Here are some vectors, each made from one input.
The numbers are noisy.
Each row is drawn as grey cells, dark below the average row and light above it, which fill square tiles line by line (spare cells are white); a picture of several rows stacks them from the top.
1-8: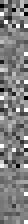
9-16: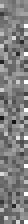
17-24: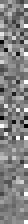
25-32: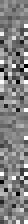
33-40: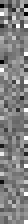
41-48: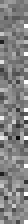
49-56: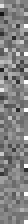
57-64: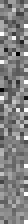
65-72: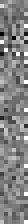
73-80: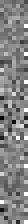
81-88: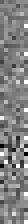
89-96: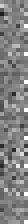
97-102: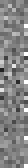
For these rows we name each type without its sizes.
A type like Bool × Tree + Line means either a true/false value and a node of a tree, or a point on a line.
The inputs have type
(Bool × Bool × Bool + Unit) × (Circle + Unit) × Line.
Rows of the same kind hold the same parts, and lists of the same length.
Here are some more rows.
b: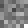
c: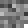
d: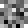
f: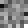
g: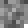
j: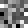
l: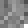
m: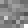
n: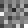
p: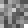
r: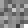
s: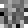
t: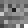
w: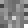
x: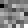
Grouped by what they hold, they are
b, s
c, d, f, g, l, m, r, w
j, n, t
p, x

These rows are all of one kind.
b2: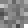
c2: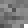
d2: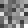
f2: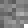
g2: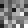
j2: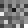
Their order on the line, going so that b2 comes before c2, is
b2, d2, g2, f2, j2, c2.
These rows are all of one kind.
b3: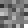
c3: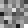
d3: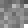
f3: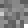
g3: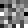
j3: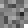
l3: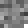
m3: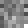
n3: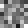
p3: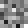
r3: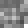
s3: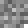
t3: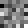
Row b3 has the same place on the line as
f3, j3, l3 and t3.
